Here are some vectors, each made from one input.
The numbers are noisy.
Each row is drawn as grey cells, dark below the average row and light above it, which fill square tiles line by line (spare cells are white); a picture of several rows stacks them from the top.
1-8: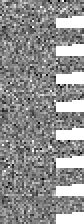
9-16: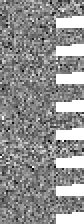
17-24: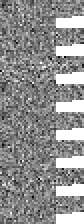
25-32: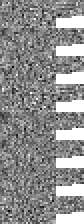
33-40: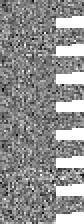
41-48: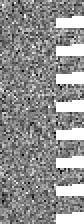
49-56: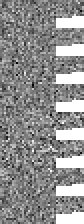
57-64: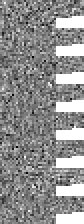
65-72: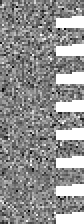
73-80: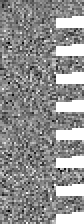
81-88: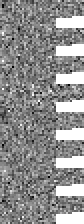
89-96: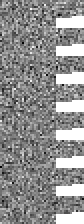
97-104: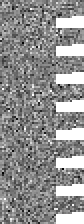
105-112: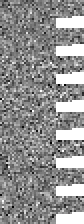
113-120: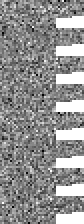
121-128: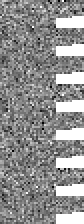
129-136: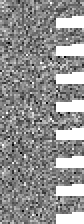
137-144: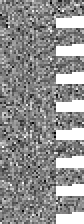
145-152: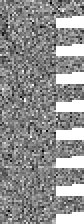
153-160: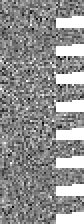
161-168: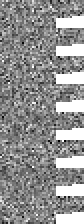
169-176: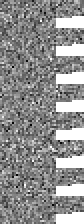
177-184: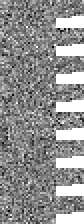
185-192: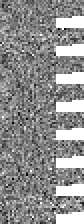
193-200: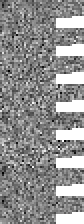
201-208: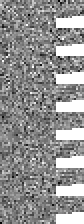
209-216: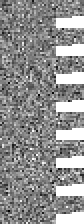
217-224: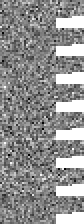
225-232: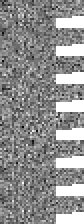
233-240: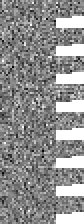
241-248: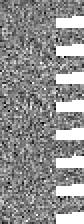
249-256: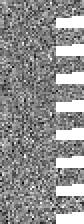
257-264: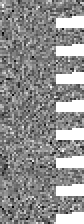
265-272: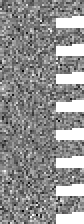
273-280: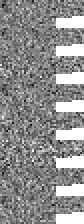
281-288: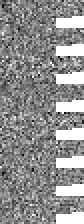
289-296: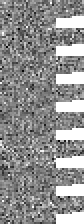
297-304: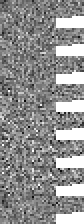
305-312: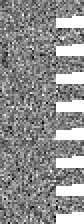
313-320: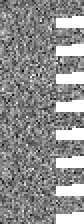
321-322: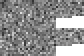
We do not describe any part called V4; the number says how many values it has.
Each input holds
either a point on each of three 6-point lines, or a point on a 13-point line, or a value of V4.
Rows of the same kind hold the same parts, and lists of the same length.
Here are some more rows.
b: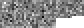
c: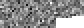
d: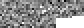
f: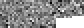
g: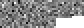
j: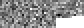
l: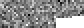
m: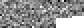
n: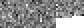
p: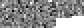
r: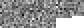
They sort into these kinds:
b, c, g, j, p, r
d, f, l, m
n

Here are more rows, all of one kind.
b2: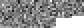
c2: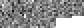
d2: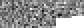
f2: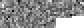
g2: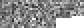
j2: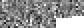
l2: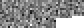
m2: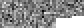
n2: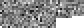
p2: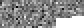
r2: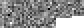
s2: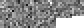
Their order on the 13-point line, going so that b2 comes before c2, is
j2, l2, n2, g2, d2, p2, m2, r2, s2, f2, b2, c2.
